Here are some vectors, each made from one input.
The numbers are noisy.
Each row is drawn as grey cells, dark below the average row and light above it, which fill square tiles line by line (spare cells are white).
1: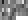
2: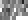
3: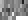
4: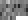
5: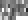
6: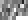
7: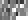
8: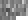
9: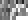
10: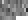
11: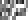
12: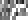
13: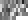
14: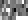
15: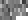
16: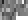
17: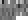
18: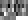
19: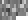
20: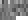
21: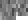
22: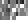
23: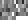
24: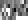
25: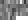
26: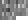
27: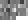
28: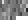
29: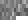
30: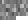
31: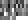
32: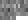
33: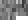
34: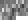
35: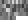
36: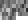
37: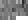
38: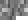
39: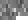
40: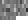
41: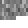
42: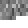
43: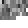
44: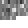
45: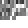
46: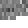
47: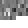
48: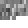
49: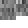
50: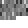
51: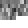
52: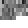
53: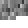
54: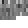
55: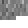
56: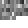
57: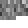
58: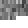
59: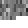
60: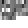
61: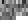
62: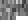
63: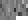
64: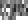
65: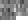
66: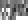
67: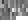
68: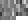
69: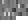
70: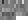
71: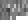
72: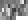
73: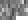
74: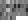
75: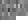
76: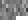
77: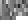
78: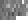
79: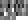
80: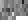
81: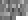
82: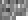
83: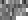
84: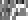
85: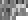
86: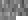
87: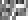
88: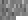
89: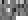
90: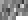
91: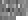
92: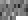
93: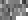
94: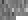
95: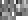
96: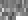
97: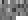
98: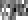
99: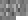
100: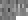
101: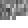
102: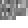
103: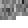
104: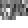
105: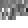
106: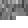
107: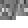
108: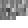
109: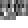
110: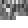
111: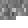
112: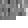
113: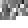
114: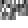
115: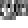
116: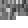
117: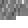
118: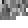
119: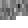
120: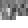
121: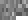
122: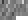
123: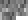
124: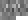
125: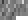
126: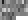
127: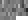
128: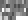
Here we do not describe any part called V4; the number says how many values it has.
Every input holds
a list of up to two items, each a point on a 5-point line and a value of V4.
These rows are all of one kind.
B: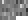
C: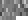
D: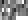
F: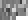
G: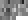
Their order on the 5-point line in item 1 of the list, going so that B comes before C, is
G, F, D, B, C.
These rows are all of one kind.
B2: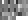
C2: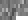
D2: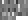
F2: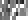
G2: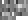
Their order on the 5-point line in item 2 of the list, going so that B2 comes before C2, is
B2, G2, F2, D2, C2.
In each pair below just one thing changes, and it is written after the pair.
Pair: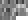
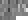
the value of V4 in item 2 of the list
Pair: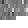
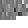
the place on the 5-point line in item 1 of the list
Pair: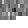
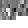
the place on the 5-point line in item 2 of the list
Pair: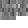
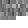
the place on the 5-point line in item 2 of the list
